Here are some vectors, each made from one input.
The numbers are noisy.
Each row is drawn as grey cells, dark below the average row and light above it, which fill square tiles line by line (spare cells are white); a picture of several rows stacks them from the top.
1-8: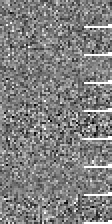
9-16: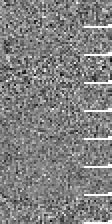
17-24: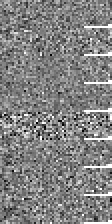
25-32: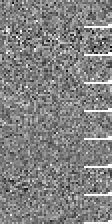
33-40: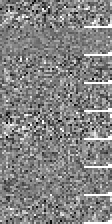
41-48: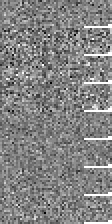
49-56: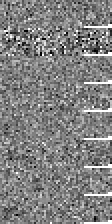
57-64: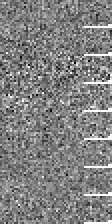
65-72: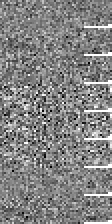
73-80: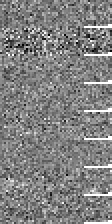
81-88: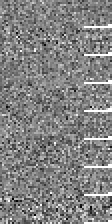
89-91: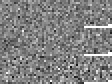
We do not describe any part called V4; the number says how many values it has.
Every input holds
a value of V4, together with either a point on a 5-point line, or three true/false values.
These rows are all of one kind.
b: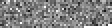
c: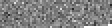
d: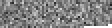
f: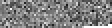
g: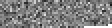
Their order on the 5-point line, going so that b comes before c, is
f, b, g, c, d.
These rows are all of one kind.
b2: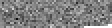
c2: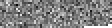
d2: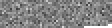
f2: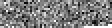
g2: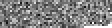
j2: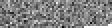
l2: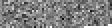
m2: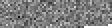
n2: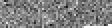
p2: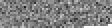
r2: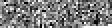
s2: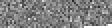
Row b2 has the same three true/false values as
c2, f2, m2 and p2.
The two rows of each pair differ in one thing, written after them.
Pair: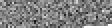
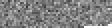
the value of V4
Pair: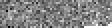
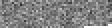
the value of V4
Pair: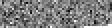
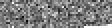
the value of V4
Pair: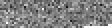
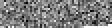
one of the three true/false values
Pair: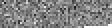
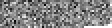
one of the three true/false values
